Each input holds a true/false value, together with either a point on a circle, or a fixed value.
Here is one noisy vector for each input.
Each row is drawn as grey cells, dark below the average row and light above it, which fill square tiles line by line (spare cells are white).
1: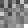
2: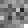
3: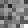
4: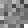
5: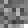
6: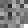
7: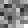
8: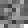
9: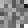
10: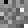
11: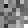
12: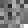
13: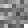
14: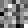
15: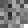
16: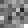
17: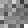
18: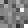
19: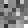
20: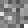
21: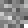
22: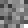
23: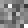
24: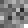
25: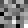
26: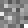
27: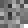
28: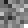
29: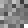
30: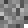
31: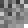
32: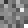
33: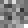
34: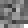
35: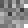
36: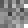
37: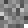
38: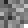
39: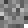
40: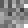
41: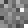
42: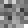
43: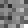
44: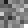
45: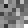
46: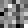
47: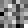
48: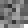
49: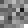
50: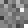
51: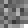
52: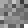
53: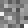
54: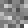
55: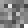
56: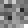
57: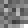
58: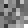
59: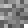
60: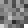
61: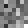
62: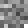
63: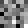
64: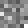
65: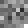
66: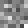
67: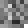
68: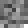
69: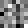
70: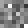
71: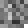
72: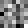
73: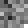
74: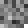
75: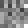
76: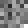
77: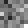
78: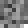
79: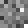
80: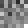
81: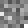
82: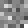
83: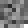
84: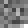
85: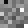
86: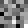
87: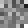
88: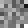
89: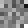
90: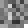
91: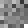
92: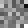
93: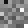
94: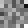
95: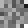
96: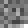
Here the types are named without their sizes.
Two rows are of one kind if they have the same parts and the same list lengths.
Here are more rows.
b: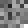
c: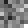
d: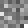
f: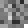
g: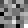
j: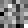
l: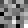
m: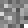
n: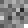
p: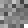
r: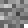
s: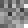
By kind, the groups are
b, c, d, f, m, n, p, r, s
g, j, l

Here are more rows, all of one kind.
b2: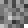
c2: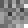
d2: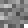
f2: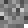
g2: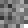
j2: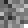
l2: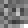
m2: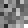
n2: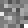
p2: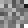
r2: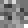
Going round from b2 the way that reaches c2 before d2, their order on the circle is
b2, g2, j2, f2, n2, c2, d2, r2, p2, m2, l2.
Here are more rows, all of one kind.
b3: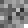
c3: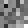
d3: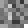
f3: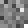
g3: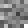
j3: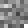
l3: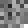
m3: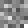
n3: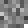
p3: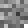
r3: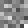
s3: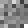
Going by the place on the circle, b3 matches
g3, j3 and p3.
